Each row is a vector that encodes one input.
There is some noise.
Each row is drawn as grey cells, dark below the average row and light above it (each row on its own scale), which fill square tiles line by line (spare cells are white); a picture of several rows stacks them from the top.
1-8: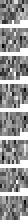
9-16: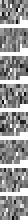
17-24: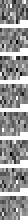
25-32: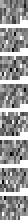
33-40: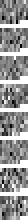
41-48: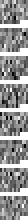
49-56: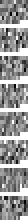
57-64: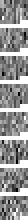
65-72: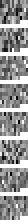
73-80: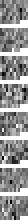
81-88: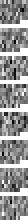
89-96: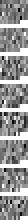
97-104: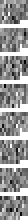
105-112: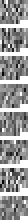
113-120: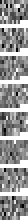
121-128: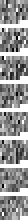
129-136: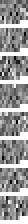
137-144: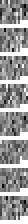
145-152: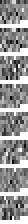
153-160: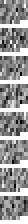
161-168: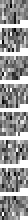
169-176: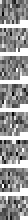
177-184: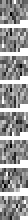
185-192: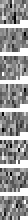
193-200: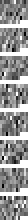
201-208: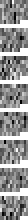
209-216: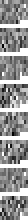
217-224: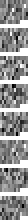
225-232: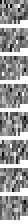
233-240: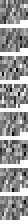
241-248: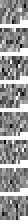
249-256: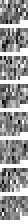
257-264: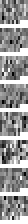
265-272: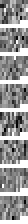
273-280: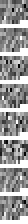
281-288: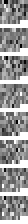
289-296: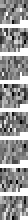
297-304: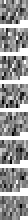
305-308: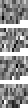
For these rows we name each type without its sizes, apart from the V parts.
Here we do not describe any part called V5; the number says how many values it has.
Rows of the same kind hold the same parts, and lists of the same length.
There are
3 kinds of row.
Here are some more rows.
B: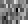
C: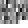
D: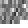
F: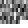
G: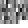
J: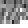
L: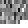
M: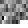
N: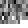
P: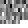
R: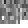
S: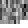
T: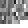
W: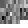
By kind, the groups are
B, D, F, N, T, W
C, G
J, L, M, P, R, S

